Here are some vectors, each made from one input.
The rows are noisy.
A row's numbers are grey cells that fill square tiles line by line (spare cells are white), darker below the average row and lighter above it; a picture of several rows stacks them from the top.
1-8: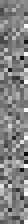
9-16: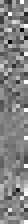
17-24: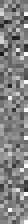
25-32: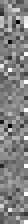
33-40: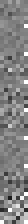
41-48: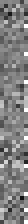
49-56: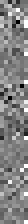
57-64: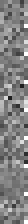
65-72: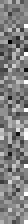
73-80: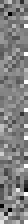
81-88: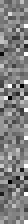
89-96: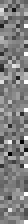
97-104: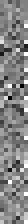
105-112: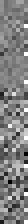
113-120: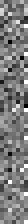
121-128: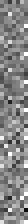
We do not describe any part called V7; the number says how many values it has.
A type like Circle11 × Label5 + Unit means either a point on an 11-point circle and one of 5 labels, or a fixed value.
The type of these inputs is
Bool × List2(V7) + Circle5.
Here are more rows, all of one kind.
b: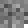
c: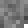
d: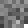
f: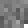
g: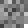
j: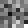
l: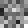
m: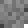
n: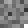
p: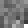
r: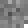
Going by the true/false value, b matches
g, j and r.
